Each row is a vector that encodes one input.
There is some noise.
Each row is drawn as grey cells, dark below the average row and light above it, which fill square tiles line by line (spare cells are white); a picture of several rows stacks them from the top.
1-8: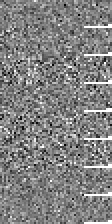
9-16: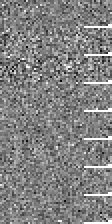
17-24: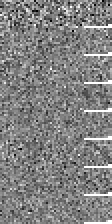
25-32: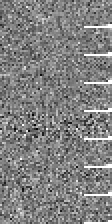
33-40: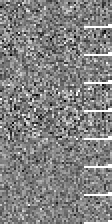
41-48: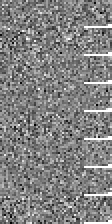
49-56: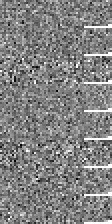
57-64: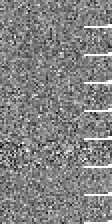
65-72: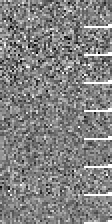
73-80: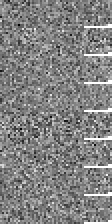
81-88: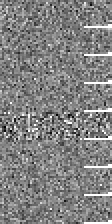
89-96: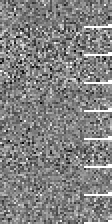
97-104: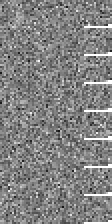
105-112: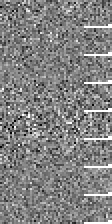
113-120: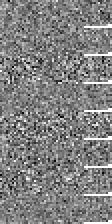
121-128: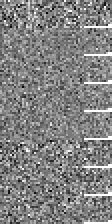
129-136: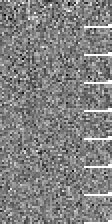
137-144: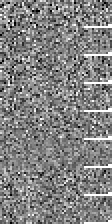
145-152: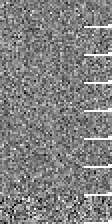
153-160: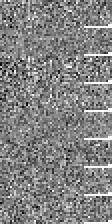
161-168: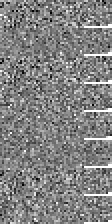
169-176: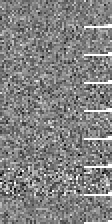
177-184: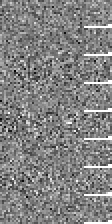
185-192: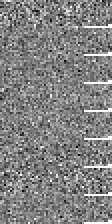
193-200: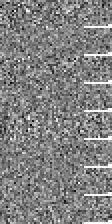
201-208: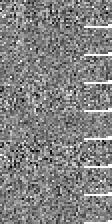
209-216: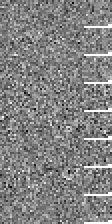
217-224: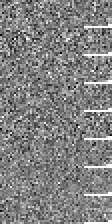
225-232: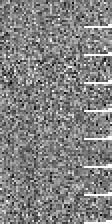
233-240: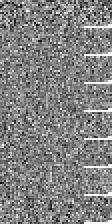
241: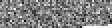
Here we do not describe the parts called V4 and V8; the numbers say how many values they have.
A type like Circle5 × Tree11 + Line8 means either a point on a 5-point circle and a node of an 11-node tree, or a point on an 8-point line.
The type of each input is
Line6 × (Line6 + V4) × V8 + Tree10.
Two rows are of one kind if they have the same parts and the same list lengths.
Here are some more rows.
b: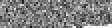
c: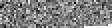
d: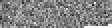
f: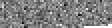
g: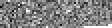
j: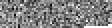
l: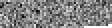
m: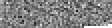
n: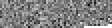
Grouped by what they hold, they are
b, d
c, g, l
f, j, m, n

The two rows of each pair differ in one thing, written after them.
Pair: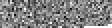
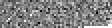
the place on one of the two 6-point lines
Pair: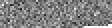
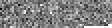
the value of V8
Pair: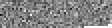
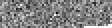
the value of V8
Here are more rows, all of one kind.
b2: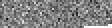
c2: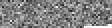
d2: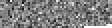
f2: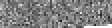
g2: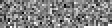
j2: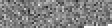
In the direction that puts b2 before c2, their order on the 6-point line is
g2, b2, j2, f2, c2, d2.
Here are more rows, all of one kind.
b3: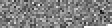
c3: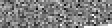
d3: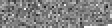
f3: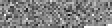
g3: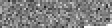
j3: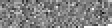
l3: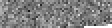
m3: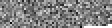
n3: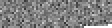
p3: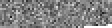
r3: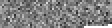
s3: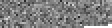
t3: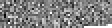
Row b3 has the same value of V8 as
l3, n3, r3 and t3.
